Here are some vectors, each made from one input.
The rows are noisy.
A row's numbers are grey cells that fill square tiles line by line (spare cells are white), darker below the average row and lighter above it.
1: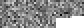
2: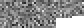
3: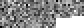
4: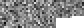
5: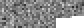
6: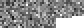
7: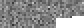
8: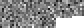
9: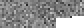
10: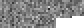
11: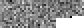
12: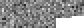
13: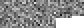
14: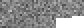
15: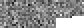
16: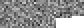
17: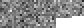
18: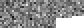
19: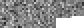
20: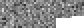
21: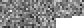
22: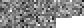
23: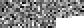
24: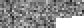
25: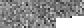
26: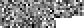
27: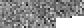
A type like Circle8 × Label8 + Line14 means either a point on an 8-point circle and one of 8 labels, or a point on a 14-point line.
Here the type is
Line6.
